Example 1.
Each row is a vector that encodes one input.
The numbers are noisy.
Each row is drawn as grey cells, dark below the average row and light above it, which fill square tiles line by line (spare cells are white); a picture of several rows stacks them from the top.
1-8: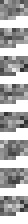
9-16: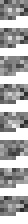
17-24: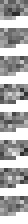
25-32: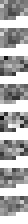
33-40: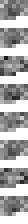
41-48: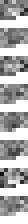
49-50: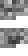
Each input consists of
a true/false value, together with either a fixed value, or a node of a 7-node tree.
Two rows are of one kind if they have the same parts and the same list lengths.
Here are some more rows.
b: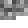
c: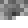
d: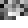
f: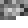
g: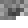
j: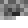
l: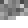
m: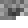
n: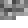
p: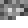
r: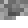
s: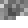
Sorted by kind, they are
b, d, n
c, f, g, j, l, m, p, r, s

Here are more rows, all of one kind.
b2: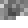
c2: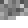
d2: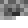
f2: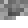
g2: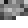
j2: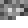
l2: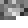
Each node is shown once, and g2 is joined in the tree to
b2.
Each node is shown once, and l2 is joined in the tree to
c2 and f2.
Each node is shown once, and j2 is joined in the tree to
d2 and f2.
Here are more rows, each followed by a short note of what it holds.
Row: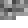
a true/false value
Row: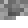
a node of a 7-node tree and a true/false value
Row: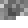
a node of a 7-node tree and a true/false value
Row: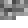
a true/false value
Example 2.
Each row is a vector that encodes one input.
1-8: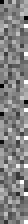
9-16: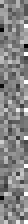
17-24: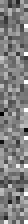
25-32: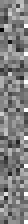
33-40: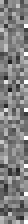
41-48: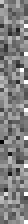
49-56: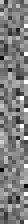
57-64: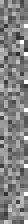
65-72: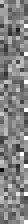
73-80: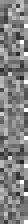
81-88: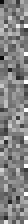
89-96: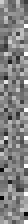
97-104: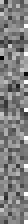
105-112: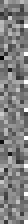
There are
2 kinds of row.
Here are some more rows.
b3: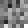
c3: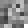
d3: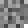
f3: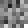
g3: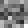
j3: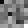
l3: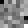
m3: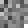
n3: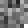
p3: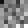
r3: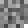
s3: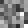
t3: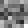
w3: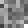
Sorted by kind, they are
b3, c3, f3, g3, j3, l3, n3, p3, s3, t3
d3, m3, r3, w3

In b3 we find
a node of an 8-node tree.
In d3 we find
a point on an 8-point line.
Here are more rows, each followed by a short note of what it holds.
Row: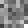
a point on an 8-point line
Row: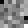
a node of an 8-node tree
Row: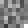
a point on an 8-point line
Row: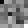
a node of an 8-node tree
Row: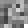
a node of an 8-node tree
